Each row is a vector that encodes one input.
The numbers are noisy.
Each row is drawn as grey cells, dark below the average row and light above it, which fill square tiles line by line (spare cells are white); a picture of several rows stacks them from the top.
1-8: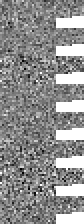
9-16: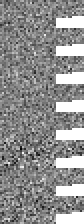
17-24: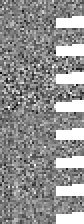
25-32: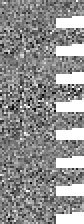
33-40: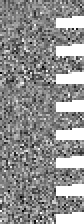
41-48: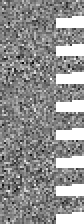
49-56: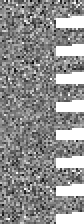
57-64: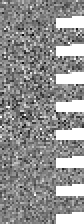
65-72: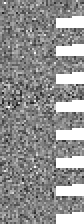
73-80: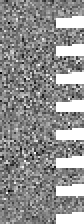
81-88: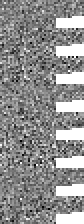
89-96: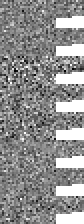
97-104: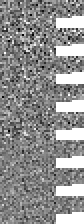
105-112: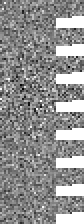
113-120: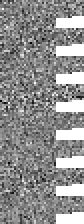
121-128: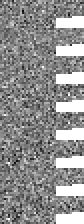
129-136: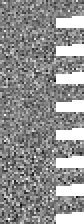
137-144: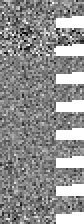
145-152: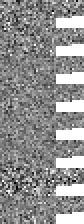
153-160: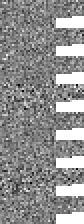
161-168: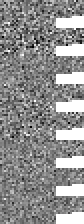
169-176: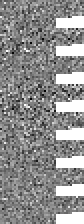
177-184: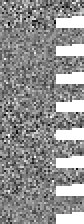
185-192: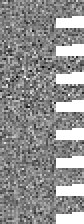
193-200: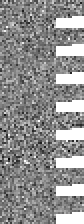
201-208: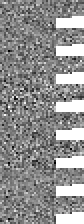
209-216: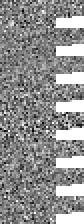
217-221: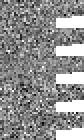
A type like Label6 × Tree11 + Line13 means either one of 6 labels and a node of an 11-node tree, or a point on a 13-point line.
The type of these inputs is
Label9 × Label9 + Line6 + List2(Line5).
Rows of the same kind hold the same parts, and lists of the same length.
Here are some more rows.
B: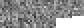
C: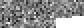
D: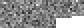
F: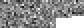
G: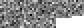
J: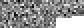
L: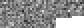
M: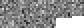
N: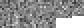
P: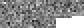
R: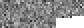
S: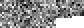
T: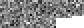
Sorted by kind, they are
B, N, R
C, G, T
D, L, M, P
F, J
S

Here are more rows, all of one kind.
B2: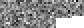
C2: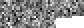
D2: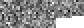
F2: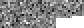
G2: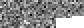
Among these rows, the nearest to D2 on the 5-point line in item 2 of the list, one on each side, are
F2 and G2.
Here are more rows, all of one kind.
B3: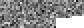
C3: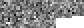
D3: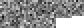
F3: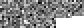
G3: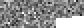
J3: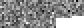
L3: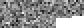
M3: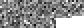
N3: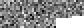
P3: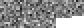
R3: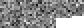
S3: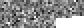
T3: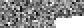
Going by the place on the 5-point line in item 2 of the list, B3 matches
C3, J3 and N3.
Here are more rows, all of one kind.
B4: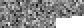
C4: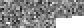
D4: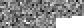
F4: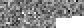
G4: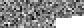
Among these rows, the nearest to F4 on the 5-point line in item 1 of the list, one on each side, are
C4 and G4.
